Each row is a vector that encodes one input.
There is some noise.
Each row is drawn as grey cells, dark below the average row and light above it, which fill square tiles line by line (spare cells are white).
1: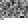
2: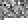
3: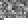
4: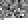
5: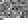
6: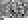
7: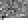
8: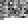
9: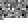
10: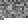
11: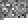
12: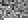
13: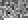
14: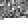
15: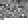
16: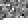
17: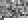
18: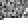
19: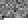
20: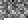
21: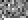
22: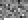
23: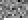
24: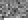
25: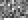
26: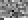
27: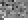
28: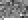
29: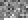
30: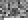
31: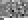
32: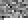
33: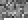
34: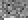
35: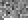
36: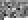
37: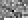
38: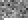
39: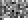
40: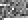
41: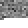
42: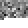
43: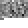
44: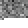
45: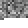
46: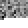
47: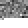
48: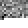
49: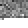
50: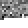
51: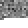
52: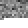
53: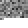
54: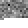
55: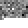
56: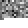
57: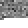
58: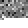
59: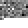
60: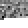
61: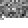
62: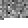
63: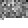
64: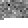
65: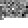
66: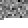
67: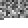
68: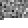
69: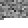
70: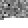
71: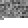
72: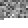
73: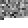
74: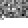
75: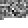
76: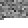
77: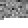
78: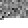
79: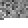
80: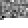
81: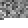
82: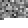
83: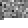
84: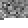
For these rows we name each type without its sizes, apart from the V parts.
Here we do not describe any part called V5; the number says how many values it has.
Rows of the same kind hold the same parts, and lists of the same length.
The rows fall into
2 kinds.
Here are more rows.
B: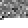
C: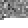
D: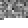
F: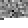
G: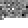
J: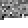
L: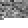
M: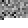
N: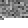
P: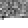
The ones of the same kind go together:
B, C, D, L, N, P
F, G, J, M

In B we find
a label and a point on a line.
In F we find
a label and a value of V5.
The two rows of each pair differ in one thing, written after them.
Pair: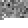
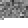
the place on the line
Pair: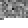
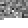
the label
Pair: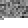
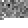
the place on the line
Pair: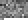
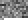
the label
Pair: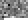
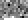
the label
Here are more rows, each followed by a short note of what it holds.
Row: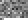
a label and a point on a line
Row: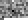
a label and a value of V5
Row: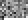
a label and a value of V5
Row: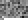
a label and a point on a line
